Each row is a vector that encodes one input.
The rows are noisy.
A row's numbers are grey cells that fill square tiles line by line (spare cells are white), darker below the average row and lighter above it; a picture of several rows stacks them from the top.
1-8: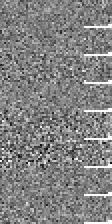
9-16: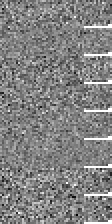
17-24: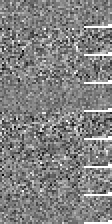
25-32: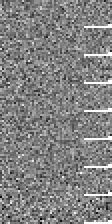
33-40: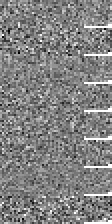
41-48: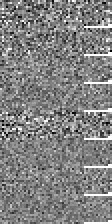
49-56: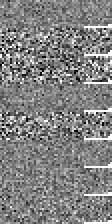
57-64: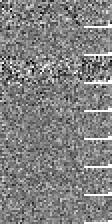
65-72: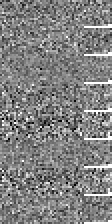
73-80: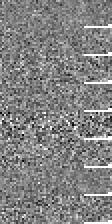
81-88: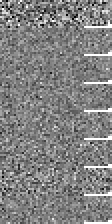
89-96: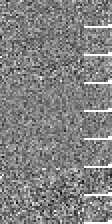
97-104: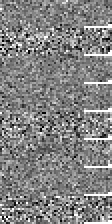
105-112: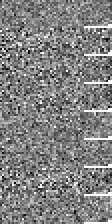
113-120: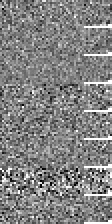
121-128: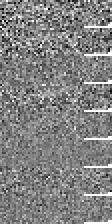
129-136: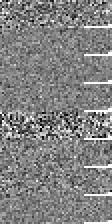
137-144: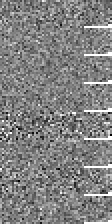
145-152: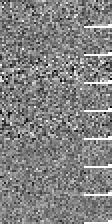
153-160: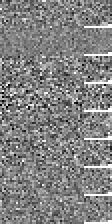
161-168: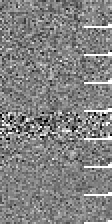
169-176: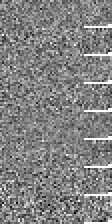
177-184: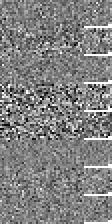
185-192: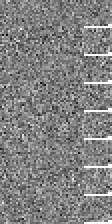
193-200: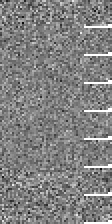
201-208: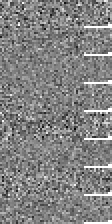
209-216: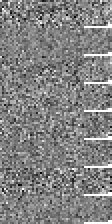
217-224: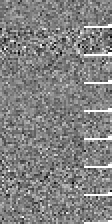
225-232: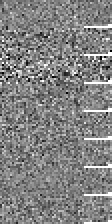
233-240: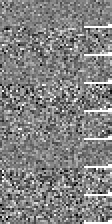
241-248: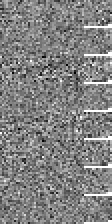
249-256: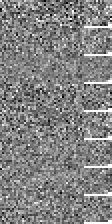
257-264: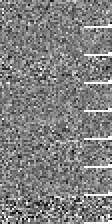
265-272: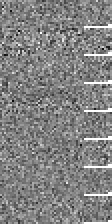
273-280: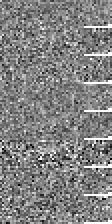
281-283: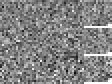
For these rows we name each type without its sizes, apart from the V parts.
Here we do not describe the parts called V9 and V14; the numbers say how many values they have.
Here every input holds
a true/false value, together with either a point on a line and a value of V9, or a value of V14.
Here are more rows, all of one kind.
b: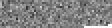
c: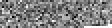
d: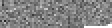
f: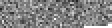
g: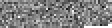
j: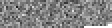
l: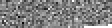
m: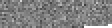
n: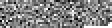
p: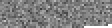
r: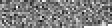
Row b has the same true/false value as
c and d.
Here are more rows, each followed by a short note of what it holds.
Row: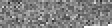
a point on a line, a true/false value and a value of V9
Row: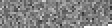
a point on a line, a true/false value and a value of V9
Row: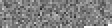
a true/false value and a value of V14
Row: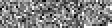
a true/false value and a value of V14
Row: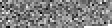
a point on a line, a true/false value and a value of V9
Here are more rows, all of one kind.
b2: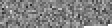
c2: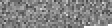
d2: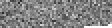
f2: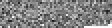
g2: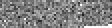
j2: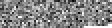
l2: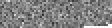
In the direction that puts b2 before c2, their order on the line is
l2, b2, c2, d2, f2, g2, j2.
